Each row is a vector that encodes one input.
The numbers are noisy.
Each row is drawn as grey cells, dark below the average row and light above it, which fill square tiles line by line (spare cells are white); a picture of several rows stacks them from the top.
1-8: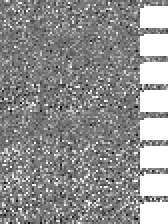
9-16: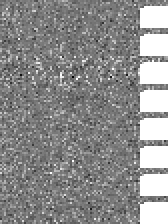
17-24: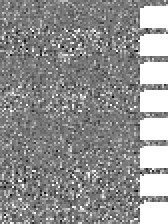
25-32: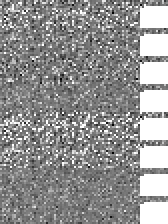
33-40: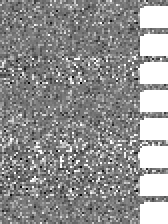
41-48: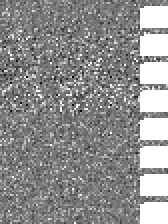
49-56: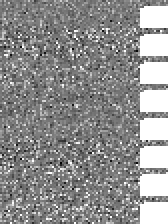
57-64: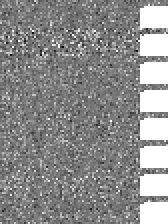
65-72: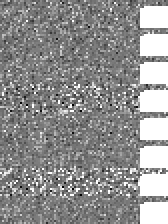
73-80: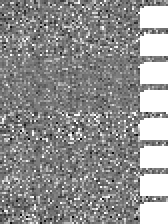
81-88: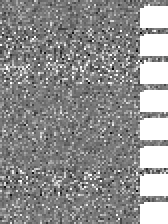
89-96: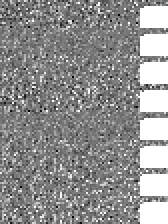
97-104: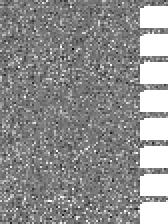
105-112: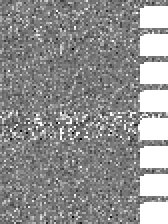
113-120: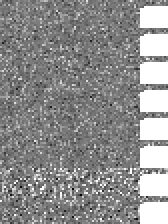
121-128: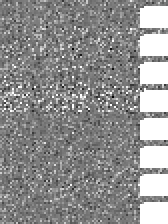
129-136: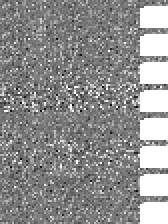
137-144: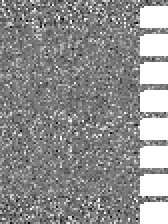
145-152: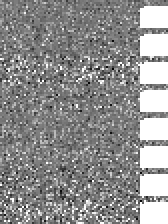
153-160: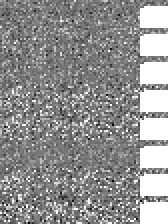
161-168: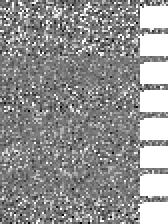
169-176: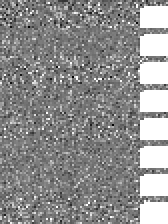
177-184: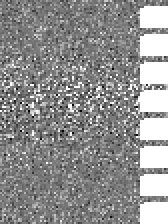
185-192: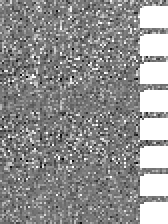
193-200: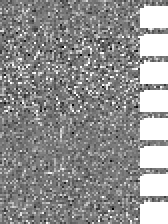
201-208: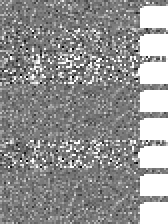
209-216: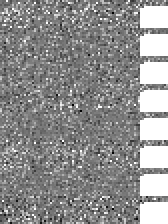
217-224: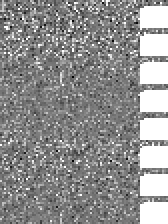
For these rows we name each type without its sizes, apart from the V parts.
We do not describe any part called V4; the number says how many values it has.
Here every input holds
either a fixed value, or a label and three true/false values, or two values of V4.
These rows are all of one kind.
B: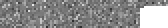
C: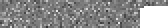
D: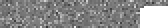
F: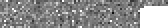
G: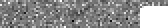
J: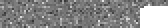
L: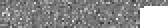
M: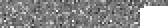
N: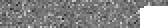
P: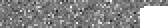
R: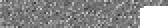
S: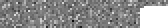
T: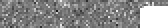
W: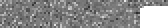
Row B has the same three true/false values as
M, N and S.
